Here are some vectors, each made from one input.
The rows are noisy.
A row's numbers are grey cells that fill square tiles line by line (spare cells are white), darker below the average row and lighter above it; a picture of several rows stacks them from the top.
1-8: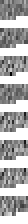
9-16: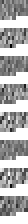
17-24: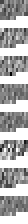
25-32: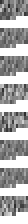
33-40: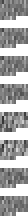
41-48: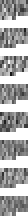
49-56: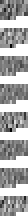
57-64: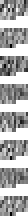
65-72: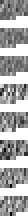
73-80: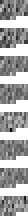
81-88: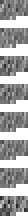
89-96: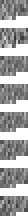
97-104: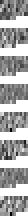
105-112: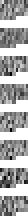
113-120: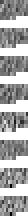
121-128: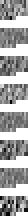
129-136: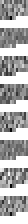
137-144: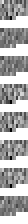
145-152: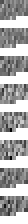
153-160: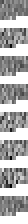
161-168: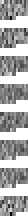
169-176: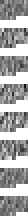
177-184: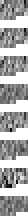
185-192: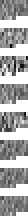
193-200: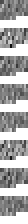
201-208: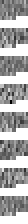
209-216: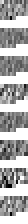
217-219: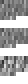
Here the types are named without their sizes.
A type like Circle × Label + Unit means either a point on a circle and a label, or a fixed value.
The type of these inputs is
Bool × (Circle + Unit) + Line.
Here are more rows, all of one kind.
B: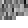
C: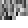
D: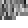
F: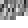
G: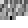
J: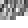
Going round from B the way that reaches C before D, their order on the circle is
B, J, G, C, D, F.
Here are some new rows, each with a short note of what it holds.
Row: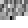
a true/false value
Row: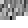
a point on a circle and a true/false value
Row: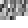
a point on a circle and a true/false value
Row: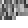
a point on a circle and a true/false value
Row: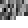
a point on a line
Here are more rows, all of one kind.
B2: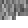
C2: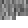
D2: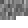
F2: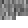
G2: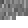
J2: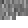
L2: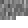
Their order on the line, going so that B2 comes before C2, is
B2, G2, J2, C2, F2, L2, D2.
